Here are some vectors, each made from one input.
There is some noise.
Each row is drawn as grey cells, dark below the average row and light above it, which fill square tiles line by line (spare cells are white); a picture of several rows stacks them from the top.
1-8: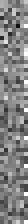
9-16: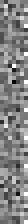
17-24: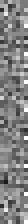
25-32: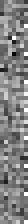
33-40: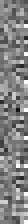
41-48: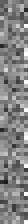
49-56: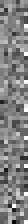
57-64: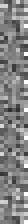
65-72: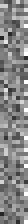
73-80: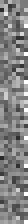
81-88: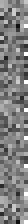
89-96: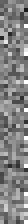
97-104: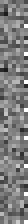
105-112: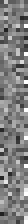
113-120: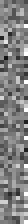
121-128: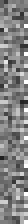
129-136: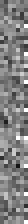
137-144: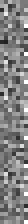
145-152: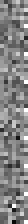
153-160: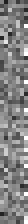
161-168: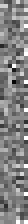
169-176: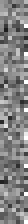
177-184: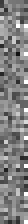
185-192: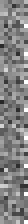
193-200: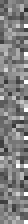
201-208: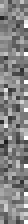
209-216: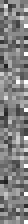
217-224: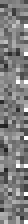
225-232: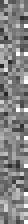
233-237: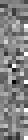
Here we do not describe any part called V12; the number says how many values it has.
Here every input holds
either a fixed value, or a node of a 14-node tree, or three true/false values and a value of V12.
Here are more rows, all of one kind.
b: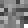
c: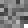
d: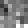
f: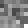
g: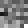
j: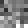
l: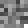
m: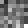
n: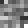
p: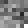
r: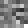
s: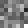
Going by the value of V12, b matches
c and l.
